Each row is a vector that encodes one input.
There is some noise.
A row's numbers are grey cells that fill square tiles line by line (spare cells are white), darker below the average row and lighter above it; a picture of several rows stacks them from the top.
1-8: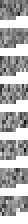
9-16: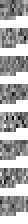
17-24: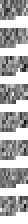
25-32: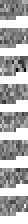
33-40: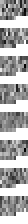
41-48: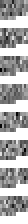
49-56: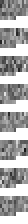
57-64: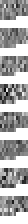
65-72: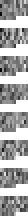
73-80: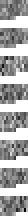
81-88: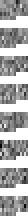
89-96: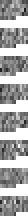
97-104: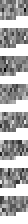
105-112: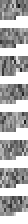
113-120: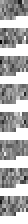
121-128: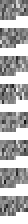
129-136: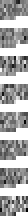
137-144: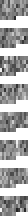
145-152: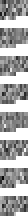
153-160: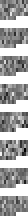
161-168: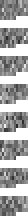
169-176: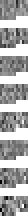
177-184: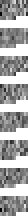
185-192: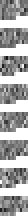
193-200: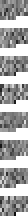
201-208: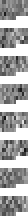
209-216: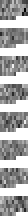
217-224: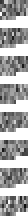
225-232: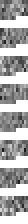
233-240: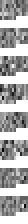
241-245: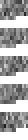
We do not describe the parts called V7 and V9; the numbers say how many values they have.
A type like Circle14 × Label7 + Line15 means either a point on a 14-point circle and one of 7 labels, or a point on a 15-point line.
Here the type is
Bool × Bool × Bool × Bool × Bool × V7 + Line5 × (Line5 + V9).
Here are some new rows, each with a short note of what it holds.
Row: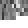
a point on each of two 5-point lines
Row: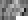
a point on each of two 5-point lines
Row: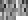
a point on a 5-point line and a value of V9
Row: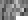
a point on each of two 5-point lines
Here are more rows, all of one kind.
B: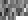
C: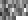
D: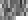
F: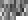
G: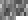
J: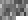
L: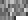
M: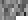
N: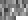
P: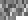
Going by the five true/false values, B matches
D, G and J.
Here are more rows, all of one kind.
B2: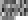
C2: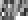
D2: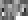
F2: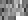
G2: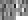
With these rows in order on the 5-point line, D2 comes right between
B2 and C2.
